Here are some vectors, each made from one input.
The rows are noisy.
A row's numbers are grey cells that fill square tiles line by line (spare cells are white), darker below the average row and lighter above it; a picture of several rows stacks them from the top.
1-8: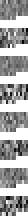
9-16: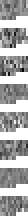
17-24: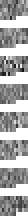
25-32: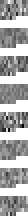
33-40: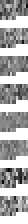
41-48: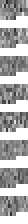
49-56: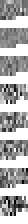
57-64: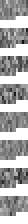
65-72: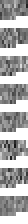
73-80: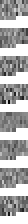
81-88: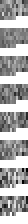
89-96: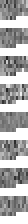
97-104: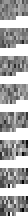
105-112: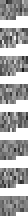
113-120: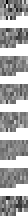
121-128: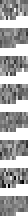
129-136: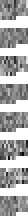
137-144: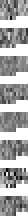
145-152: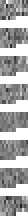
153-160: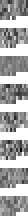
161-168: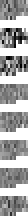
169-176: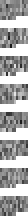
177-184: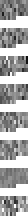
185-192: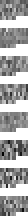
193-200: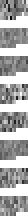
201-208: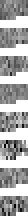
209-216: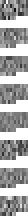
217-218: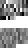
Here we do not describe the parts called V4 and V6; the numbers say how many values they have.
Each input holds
a value of V6, together with either a point on a 5-point line and a true/false value, or a value of V4.
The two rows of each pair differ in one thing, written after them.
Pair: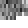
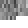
the place on the 5-point line
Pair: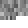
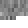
the place on the 5-point line
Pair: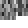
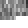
the place on the 5-point line
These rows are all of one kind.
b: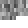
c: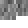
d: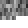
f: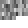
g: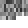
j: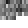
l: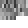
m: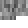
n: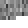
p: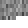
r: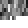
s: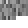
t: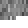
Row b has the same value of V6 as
c, f, g and n.
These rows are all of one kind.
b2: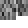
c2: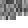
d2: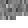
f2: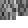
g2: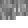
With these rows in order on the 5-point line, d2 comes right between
c2 and g2.
